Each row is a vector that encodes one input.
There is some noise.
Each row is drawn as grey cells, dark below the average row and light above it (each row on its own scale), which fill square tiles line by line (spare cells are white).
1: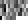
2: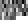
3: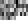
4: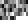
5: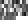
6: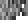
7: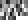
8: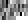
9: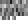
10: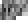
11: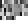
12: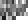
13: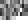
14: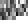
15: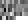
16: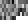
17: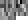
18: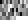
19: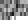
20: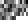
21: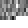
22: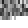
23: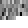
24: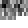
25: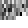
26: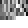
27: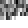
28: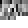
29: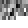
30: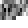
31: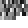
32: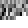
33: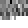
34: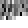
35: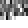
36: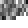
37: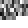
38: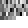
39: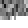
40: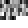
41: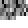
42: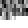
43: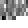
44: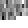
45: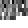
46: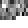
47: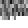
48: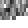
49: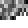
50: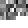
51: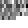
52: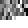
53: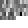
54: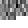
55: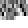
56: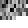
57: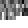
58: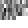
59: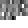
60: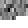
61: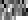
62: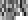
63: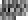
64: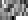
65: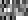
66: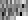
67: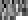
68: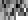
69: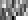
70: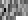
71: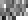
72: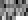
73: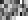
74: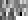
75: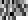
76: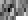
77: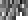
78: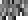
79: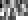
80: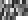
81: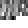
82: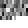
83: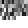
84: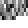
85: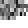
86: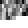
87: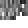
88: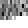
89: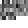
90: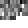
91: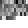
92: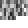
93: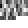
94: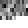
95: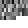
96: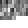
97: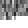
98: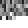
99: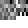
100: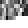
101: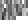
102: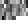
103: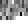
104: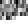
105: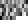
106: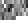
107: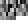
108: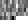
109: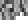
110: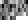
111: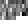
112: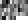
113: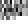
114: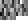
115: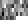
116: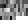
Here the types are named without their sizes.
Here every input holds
either a point on a circle and four true/false values, or a fixed value.
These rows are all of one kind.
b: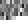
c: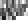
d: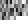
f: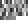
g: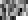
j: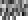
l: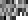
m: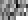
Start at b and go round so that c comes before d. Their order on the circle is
b, j, l, c, g, m, f, d.
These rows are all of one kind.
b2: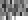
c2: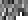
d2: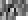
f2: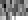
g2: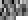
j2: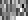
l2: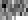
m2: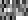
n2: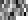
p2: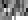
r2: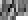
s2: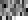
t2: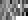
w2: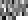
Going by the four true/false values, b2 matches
d2, f2, l2 and r2.
